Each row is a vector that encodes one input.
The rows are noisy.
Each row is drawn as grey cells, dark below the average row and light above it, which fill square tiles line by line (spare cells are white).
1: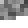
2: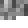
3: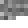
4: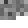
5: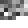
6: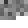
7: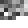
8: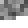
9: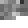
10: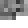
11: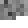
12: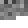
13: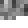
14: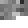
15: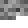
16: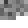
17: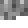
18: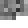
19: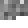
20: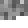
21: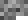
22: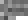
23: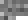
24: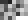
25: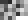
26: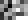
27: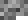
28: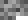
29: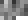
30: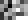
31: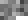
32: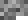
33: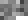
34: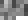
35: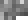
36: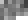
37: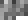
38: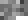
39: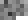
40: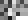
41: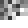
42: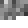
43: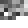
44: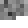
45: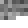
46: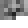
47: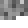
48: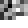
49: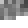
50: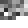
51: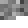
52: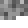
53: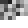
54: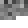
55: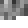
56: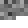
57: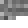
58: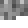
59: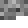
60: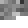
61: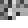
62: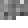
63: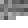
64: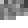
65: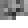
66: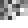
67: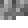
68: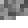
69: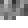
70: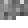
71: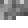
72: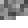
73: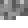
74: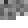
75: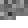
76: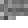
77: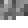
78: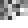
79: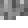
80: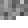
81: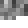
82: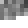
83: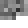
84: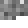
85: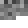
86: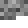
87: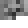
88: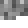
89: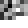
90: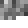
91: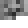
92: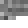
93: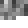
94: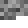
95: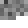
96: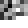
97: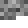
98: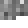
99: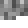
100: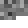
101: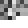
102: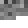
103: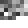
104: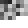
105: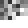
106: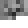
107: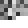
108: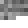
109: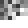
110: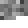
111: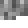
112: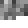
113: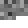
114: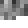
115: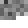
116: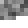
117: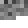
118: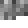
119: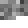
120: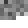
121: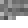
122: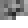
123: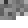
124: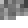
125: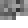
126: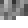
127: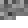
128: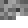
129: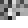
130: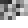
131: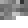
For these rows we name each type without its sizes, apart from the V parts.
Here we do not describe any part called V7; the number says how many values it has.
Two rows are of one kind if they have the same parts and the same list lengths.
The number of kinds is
3.
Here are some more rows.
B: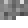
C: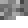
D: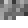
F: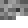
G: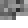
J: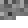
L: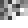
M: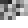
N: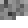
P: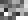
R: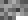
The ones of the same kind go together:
B, D
C, F, G, J, N, R
L, M, P

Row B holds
a point on a line and a true/false value.
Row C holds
a true/false value and a value of V7.
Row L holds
a point on a circle.
